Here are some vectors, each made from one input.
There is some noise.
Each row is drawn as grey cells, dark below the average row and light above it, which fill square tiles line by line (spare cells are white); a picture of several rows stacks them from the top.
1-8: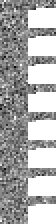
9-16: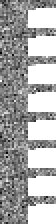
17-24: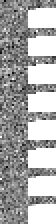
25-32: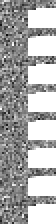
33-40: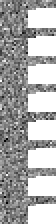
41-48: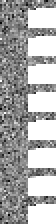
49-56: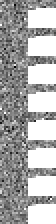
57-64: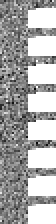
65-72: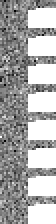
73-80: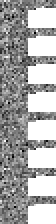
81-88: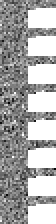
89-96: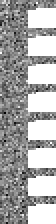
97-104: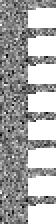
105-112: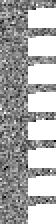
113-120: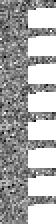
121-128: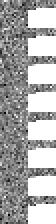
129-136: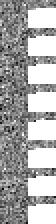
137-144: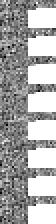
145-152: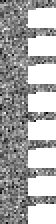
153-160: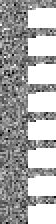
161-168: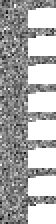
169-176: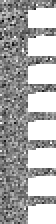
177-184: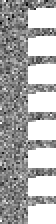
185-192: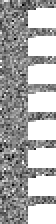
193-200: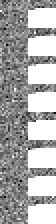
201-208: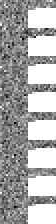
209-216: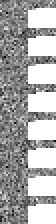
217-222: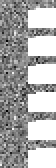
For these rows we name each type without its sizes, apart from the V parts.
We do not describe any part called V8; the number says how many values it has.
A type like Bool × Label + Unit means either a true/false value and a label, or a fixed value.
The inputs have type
(Bool × Circle + Unit) × V8 + Tree.
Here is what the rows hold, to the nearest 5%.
About 40% of them hold a node of a tree. The rest hold a value of V8, together with either a point on a circle and a true/false value, or a fixed value.
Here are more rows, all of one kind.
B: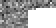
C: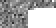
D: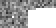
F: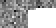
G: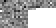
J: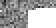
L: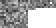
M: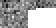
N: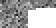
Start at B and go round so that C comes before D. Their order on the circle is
B, L, N, M, C, D, F, J, G.
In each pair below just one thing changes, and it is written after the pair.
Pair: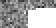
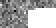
the value of V8
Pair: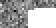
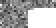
the true/false value
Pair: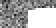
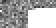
the place on the circle
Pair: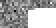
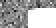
the value of V8
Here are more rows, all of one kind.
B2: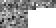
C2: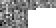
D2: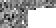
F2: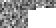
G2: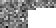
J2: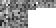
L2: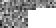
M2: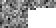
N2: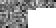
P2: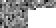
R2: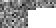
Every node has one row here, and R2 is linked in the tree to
G2 and L2.
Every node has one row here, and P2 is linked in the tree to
M2.
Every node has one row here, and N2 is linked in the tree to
G2.
